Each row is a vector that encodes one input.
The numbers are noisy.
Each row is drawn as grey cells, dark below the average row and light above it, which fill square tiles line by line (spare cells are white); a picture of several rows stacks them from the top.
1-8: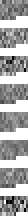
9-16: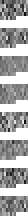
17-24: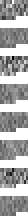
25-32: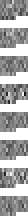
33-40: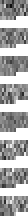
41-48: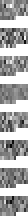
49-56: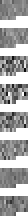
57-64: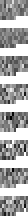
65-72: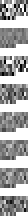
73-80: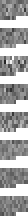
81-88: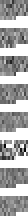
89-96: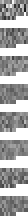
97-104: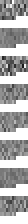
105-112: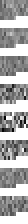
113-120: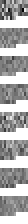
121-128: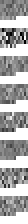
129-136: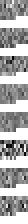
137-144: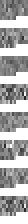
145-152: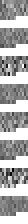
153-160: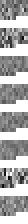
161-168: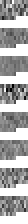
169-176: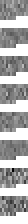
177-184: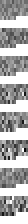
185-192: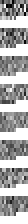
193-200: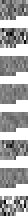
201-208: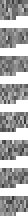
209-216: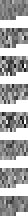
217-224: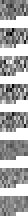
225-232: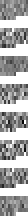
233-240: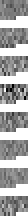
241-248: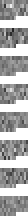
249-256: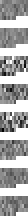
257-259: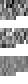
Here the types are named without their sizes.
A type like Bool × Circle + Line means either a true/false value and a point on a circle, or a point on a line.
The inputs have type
Bool × Line.
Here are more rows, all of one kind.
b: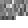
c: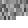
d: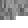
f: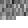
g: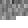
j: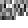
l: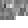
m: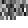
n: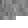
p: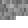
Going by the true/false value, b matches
j and m.
